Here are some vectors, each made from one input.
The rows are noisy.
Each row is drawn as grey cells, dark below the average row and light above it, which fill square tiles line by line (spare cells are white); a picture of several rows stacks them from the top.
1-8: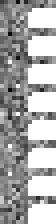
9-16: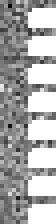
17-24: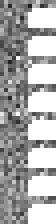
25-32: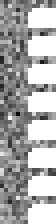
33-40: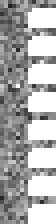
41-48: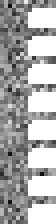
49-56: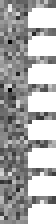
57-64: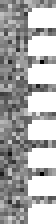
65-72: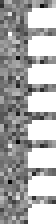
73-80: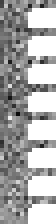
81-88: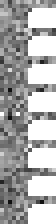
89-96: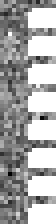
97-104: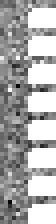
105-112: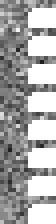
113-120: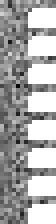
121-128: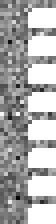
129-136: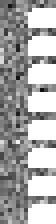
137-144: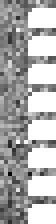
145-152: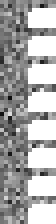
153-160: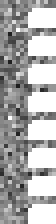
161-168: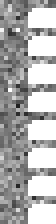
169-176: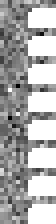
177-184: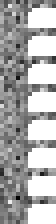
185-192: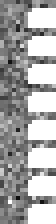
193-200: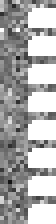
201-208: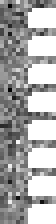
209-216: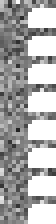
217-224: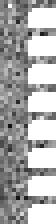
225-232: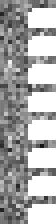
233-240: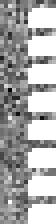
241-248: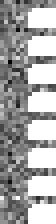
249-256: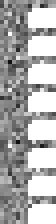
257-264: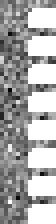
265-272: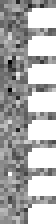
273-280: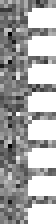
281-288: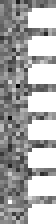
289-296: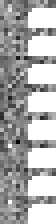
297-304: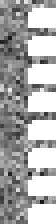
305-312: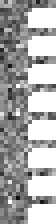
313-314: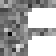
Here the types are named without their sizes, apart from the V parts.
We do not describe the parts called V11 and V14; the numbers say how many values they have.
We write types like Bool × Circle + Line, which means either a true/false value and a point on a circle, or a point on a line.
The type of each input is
Bool × (Circle + Unit) × V11 × V14.
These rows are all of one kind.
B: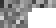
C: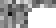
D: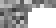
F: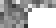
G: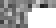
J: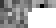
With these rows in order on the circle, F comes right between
C and J.
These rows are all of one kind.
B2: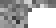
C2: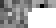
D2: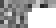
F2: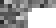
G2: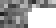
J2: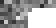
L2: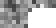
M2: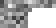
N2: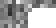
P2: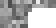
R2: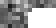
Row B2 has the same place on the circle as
F2, G2 and P2.
